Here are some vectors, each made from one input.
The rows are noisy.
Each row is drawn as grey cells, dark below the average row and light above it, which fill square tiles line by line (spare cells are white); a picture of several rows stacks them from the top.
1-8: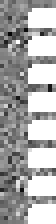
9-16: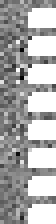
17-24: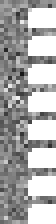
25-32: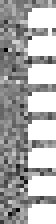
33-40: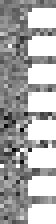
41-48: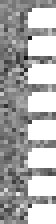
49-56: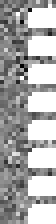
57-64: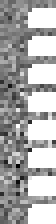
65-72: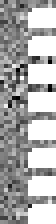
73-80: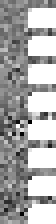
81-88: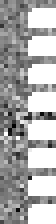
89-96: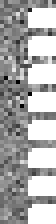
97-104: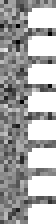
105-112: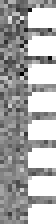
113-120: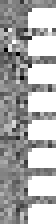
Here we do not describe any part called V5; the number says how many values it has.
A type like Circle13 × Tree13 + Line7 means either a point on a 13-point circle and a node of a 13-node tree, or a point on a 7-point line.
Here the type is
Tree7 × (Tree7 + V5) + Unit.
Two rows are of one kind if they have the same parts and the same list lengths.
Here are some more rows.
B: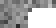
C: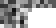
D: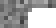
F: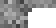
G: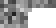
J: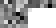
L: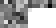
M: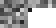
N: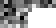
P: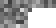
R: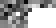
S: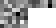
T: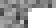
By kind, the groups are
B, C, D, G, J, L, S
F, M, P, T
N, R

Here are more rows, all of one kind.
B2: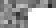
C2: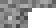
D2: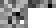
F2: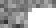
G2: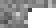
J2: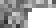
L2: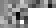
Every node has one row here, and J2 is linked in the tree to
D2 and G2.
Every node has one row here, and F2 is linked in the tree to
D2 and L2.
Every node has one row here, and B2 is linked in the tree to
C2 and D2.
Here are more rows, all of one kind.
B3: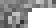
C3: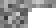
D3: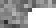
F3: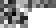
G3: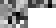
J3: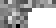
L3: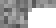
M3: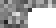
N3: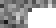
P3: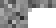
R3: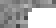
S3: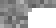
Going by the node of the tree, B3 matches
D3, M3, N3 and P3.
